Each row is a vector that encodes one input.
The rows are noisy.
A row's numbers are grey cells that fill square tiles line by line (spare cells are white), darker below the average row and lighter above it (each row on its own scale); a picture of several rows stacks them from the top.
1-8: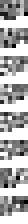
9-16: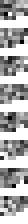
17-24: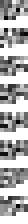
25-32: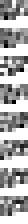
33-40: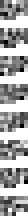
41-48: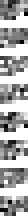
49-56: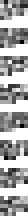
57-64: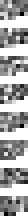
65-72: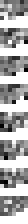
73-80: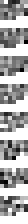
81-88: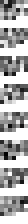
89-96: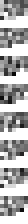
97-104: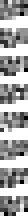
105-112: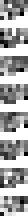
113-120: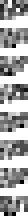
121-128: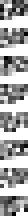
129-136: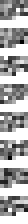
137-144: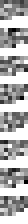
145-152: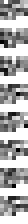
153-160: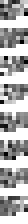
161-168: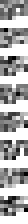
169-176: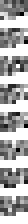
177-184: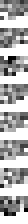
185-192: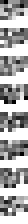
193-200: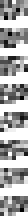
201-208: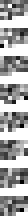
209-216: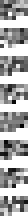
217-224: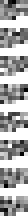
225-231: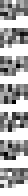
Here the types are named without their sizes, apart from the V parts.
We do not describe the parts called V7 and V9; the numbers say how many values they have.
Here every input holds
either a point on a circle and a value of V7, or a fixed value, or a true/false value and a value of V9.
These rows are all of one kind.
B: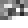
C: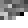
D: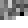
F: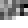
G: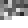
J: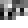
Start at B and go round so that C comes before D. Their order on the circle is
B, C, G, D, F, J.
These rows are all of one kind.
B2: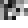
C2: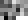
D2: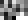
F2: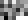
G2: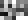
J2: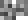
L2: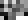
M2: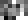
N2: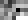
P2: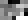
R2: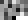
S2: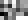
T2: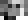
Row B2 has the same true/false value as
N2 and P2.
